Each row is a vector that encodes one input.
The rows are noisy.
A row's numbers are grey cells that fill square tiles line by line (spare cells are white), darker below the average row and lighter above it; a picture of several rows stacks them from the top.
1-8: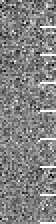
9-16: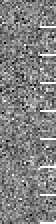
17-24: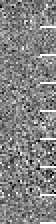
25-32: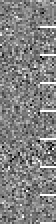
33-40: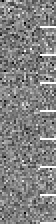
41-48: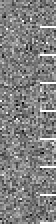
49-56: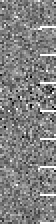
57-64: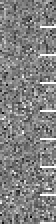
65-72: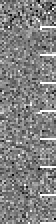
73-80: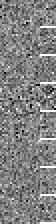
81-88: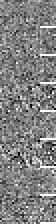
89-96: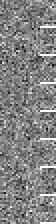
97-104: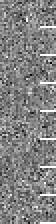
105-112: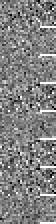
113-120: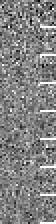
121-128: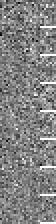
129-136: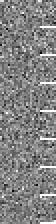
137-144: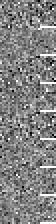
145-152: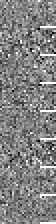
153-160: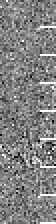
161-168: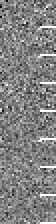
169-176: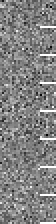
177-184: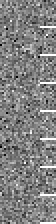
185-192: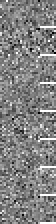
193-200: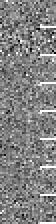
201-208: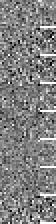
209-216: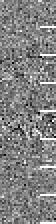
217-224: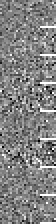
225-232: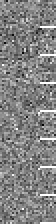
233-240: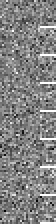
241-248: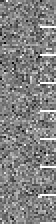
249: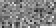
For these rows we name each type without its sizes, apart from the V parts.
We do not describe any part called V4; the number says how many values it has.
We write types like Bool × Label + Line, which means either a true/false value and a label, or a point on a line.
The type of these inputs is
List(Circle + V4) × Tree.
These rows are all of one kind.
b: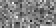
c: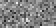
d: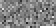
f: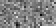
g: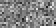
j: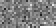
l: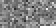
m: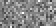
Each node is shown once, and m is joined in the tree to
c.
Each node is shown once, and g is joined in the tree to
l.
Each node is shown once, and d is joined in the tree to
c and j.
